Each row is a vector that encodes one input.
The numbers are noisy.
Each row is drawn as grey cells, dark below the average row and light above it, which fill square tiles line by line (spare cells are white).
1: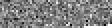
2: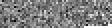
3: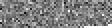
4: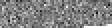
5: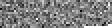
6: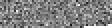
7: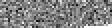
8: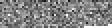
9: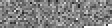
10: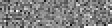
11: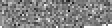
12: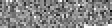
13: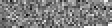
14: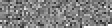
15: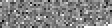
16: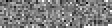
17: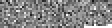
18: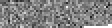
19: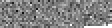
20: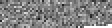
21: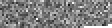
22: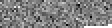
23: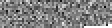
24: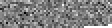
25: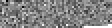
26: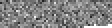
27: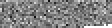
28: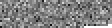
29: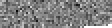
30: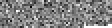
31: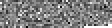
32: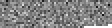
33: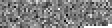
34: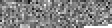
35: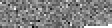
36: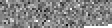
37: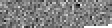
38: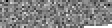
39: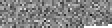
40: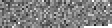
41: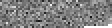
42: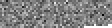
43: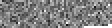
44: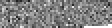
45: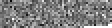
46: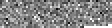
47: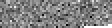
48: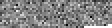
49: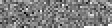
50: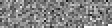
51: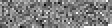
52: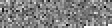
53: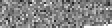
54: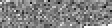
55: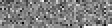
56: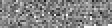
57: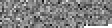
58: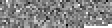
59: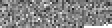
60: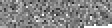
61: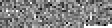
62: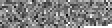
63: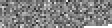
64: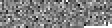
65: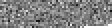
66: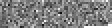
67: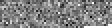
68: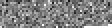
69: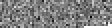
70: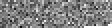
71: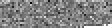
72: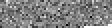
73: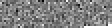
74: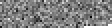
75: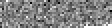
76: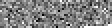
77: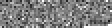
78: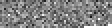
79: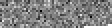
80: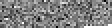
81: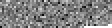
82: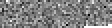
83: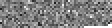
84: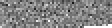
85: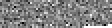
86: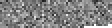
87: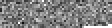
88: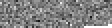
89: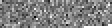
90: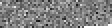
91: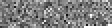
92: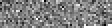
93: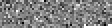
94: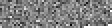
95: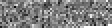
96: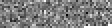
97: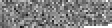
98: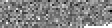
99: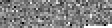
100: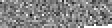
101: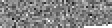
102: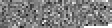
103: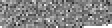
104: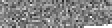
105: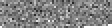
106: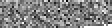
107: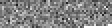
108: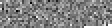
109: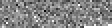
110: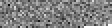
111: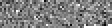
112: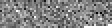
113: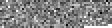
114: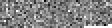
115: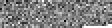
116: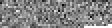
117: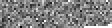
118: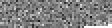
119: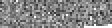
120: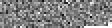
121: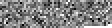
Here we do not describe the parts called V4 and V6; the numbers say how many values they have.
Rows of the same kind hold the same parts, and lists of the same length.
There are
4 kinds of row.
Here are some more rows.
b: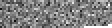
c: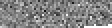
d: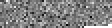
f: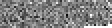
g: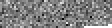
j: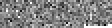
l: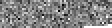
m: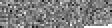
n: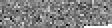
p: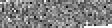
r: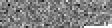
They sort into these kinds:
b, f
c, l
d, g, m, n, p, r
j

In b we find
a value of V4 and a value of V6.
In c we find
a point on a 5-point line and three true/false values.
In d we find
three true/false values and a value of V6.
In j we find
a point on a 5-point line and a value of V4.
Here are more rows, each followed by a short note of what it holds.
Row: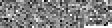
a point on a 5-point line and a value of V4
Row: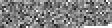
a value of V4 and a value of V6
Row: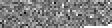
a value of V4 and a value of V6
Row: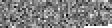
a value of V4 and a value of V6
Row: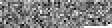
a value of V4 and a value of V6
